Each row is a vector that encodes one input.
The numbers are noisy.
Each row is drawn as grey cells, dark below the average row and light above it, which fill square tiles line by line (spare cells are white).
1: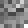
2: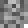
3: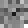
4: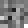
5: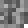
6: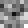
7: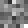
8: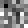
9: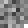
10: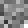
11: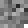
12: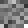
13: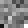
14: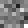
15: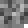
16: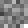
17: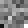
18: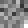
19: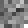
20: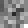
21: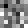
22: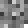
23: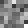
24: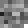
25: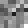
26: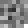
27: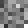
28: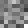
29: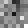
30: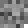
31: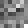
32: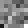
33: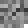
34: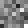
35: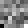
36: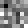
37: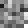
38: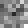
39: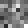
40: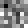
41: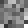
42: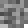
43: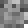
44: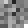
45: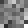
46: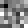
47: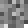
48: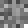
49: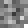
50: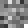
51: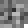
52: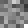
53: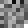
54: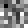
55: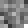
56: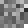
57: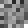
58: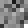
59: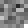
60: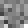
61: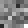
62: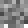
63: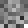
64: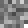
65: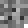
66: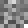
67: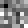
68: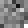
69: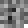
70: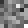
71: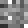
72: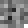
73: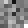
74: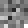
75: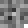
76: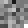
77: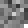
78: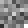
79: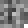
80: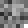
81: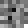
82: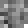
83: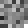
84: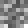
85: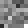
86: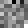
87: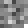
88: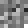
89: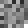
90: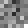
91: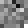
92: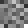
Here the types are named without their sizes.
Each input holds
a list of items, each either a point on a circle, or a point on a line.
